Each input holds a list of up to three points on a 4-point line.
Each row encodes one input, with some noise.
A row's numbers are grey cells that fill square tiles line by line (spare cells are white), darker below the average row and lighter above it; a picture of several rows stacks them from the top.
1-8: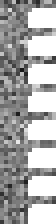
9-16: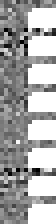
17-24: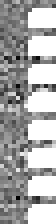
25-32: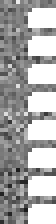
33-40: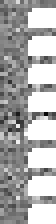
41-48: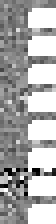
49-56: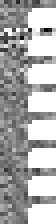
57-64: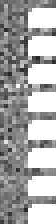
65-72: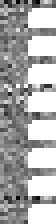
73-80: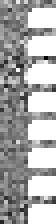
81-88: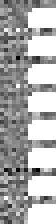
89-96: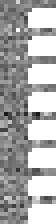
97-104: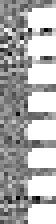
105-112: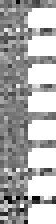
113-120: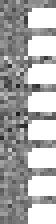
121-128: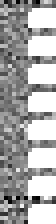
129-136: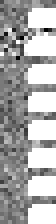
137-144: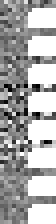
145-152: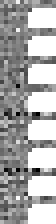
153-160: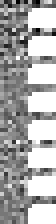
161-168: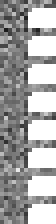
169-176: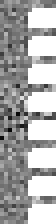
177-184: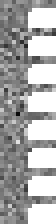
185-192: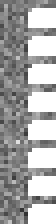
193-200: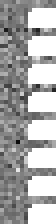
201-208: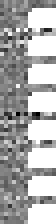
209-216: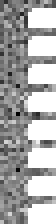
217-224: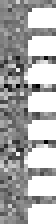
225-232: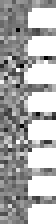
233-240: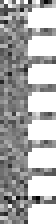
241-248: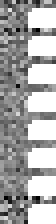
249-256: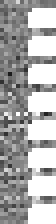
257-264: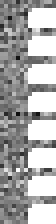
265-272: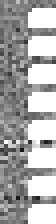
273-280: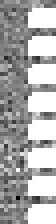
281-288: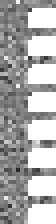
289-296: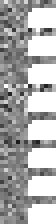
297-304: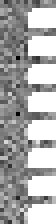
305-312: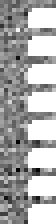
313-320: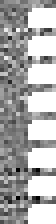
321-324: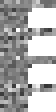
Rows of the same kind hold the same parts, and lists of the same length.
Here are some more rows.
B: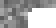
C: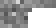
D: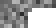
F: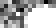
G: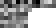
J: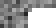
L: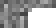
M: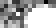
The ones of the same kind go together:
B, G
C, D
F, M
J, L

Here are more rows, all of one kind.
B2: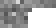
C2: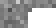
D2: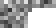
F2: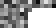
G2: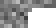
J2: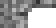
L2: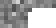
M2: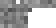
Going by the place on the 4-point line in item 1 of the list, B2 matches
G2 and L2.
